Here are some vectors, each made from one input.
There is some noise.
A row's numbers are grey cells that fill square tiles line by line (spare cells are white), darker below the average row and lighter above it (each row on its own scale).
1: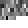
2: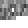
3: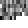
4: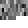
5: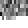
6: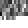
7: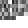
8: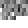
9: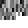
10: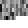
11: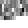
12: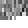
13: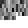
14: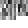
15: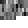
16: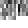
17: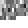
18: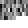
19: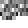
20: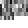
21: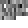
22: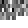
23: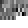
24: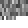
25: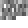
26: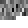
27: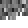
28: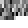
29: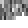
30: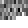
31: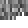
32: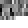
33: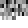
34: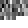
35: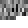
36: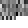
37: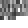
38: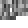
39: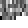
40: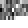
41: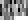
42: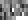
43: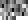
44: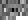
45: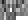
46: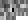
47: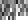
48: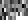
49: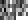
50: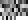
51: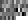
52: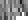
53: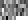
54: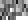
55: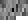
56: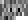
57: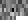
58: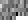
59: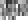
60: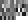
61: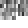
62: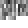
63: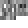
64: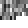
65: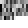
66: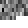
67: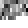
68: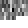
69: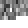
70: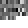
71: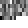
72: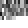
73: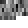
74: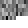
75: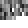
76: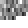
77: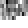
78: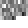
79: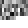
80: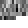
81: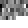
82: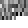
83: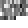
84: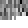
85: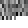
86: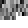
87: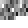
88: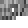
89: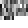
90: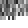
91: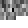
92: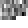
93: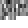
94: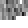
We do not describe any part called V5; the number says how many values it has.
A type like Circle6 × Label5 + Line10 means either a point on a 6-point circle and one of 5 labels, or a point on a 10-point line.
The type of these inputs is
(Bool × Circle6 + Unit) × V5.
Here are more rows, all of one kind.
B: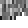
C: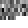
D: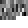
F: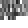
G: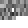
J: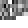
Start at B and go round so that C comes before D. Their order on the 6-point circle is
B, G, C, F, J, D.
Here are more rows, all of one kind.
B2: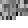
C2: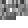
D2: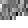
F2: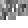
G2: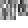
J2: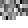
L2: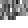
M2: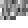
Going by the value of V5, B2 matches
D2 and J2.
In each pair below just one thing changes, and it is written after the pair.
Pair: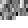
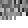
the true/false value
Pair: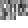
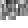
the true/false value
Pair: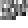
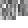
the true/false value
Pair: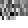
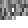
the true/false value
